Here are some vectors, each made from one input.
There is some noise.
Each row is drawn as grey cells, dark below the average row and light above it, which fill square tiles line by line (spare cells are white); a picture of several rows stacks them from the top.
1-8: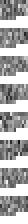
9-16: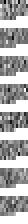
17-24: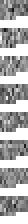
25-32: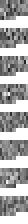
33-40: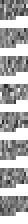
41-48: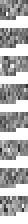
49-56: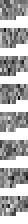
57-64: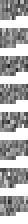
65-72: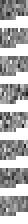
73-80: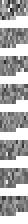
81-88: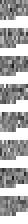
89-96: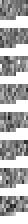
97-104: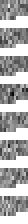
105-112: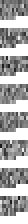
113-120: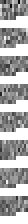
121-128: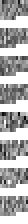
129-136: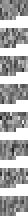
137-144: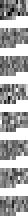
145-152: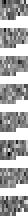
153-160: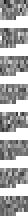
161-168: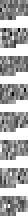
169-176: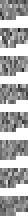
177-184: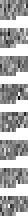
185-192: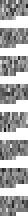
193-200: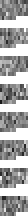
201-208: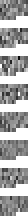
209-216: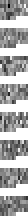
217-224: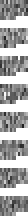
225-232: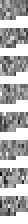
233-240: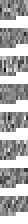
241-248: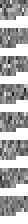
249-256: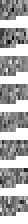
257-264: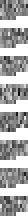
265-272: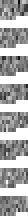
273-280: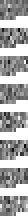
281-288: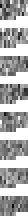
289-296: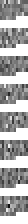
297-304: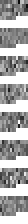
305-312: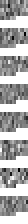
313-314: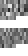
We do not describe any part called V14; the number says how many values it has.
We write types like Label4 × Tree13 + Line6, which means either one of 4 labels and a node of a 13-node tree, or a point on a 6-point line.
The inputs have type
(Bool × Bool × Bool + V14) × V14 + Line5 + Tree7.
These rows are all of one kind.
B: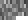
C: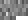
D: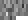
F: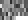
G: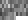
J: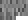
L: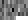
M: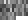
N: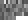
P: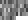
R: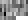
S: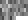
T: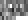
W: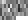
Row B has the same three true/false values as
D, N and W.
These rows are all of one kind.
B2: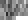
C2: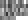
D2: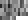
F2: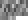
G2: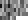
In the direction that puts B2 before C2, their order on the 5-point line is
B2, C2, D2, G2, F2.
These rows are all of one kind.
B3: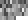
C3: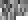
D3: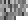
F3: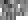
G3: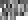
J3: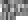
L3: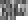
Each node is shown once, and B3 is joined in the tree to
G3.
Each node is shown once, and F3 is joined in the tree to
C3 and J3.
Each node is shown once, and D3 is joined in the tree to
L3.
